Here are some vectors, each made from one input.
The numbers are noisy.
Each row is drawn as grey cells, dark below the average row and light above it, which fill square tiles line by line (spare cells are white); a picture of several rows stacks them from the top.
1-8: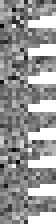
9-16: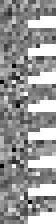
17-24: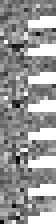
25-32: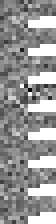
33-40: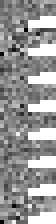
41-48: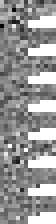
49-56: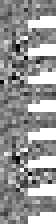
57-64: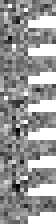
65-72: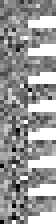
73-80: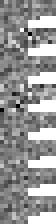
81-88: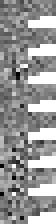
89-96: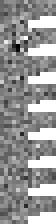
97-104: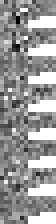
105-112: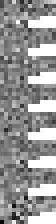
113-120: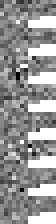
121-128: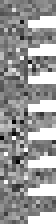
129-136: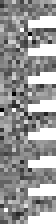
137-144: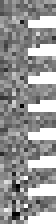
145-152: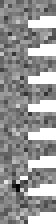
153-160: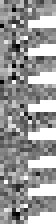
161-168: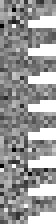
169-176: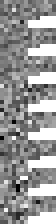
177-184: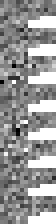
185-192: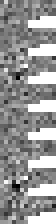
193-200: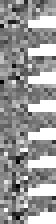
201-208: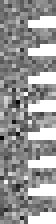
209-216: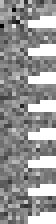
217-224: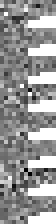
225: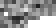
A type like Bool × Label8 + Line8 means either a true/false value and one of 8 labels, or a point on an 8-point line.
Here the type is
Bool × Circle8 × Label10 + Line7.
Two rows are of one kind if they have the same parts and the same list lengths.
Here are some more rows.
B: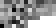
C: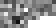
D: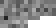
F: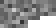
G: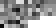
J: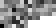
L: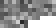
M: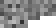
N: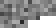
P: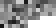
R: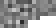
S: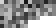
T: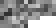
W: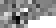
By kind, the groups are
B, C, G, J, P, S, W
D, F, L, M, N, R, T

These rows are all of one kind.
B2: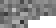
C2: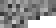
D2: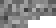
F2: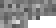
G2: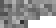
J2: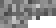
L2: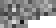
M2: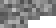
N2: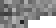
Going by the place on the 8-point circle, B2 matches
D2, L2 and M2.
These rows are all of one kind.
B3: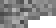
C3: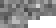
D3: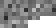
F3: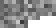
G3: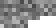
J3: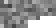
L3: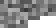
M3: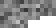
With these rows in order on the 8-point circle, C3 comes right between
J3 and L3.
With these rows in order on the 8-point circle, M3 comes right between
B3 and F3.
